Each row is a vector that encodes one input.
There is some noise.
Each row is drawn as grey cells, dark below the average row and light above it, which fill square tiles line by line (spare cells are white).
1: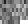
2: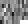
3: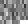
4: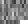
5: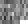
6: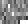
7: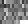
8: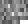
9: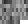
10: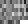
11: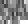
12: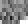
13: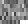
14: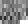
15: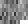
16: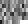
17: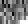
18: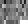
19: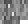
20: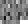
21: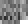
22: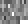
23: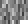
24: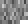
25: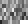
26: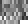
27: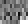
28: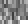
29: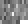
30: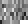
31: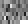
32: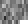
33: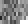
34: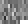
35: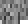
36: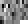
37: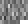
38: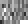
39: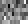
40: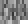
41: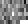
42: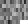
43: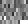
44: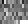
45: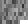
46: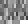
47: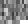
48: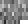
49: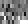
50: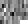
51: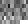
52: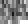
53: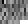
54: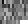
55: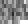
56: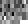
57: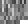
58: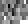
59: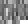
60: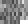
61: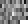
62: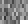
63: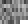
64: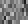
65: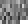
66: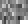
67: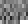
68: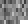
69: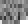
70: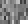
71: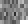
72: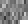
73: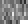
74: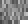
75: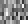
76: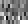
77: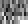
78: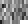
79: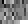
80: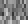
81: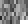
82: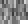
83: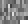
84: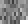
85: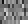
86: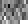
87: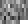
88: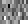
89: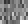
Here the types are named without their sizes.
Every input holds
either a label, or a point on a line and a true/false value.
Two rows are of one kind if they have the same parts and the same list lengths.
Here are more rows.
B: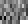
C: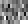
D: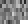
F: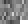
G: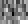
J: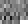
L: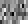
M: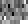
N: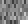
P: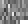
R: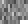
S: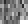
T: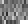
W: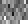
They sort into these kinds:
B, D, F, J, N, P, R, S, T
C, G, L, M, W

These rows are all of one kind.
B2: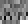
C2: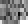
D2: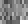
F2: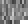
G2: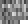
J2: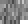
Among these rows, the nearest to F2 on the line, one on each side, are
D2 and J2.
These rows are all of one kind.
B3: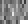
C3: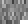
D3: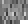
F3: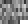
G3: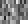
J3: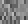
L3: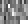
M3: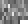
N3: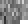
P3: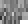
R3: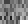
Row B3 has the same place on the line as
L3 and R3.
